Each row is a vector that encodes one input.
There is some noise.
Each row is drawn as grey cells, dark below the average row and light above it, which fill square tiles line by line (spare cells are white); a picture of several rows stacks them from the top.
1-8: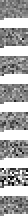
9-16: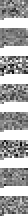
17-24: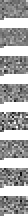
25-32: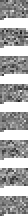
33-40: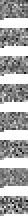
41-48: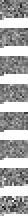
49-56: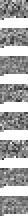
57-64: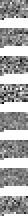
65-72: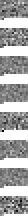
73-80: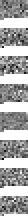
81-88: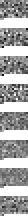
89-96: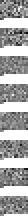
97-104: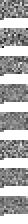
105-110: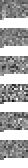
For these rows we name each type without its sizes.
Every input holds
either three true/false values, or a list of points on a line.
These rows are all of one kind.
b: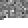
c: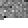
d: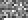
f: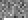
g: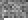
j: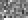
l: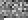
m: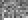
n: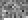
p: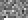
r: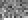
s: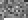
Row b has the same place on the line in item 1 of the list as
d, j and p.
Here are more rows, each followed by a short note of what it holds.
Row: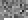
a list of two items
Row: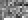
the empty list
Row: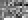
the empty list
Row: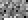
three true/false values
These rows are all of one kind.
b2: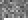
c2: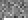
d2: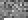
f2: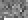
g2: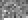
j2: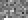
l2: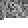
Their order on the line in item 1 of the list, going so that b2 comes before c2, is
j2, d2, b2, g2, l2, f2, c2.
